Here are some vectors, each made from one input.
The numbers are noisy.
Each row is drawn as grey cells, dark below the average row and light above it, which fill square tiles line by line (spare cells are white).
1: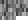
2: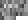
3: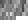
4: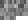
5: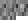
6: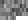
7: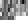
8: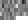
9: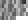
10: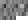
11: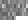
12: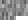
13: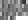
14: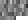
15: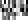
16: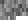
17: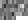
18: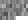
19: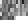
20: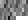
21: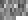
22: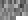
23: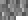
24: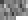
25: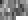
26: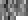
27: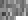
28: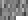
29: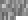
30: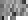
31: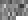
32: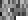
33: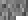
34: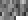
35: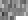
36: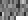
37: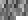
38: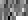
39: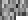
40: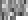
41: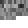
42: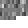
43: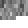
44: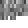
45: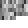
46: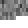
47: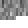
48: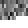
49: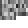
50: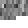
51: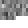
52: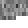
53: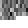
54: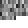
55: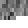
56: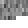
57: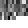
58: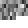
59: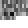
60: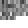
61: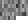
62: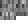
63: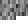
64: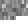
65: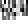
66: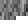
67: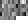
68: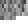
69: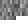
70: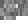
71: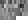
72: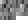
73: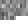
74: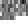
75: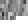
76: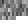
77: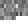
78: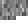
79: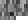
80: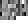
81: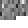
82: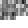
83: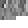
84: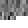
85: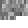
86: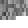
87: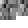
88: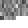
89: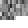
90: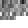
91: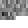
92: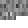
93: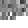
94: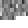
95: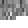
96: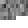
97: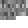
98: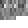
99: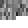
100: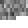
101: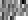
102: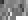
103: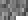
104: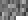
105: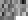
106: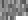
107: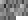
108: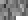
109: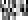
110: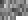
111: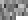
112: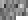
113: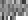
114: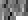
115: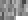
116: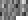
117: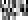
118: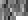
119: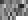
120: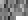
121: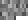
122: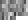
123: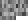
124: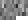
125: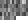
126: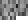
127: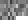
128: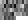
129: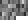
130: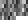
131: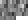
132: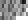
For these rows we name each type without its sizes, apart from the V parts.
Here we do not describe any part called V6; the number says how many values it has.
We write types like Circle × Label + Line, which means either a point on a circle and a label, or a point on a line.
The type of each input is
List(Bool × V6).
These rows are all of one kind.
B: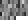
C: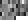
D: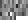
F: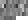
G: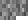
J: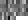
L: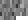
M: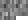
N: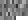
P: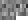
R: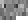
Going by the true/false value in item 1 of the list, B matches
G, J, M and P.
